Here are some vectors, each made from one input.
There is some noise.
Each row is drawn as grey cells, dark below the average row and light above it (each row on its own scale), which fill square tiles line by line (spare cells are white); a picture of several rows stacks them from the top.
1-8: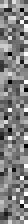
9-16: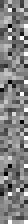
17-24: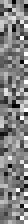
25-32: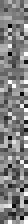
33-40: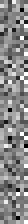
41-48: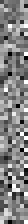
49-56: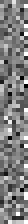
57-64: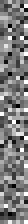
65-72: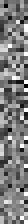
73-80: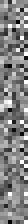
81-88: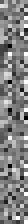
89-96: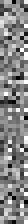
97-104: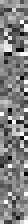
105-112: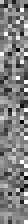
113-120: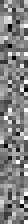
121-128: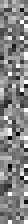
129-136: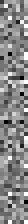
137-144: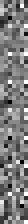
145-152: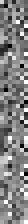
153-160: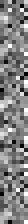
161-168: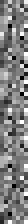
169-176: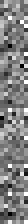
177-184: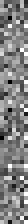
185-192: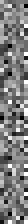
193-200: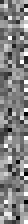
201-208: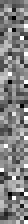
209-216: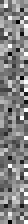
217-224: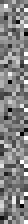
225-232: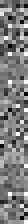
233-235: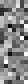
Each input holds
a point on a 6-point line, together with either a point on an 8-point circle, or a point on a 6-point line.
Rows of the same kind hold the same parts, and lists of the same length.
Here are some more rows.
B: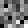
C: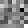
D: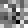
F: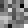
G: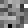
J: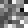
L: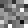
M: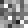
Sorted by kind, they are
B, C, G, J
D, F, L, M

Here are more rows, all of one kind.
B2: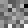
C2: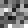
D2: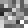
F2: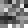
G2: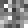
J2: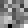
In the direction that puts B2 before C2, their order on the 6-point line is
D2, B2, G2, J2, C2, F2.
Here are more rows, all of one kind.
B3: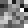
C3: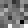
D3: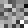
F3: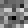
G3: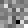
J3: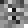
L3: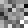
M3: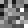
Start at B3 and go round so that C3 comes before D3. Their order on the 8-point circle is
B3, C3, D3, F3, G3, J3, M3, L3.
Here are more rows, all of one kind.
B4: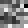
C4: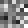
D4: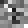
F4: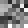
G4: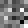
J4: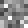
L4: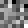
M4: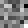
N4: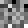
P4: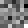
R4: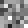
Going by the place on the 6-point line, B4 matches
C4, D4 and F4.
